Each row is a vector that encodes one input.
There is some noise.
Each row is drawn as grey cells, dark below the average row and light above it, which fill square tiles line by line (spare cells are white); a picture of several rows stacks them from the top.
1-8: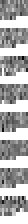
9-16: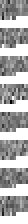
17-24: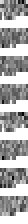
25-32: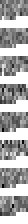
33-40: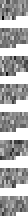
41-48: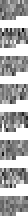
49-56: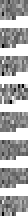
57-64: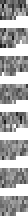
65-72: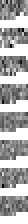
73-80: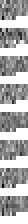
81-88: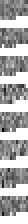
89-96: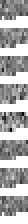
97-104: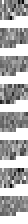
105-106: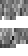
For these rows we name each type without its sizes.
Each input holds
either a point on a circle and a label, or four true/false values.
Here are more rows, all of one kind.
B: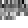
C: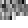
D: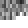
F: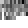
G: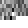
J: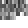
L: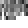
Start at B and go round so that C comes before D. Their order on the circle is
B, C, J, D, G, L, F.
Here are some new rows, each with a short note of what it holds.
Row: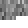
four true/false values
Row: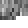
a point on a circle and a label
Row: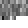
four true/false values
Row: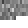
four true/false values
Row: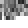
a point on a circle and a label
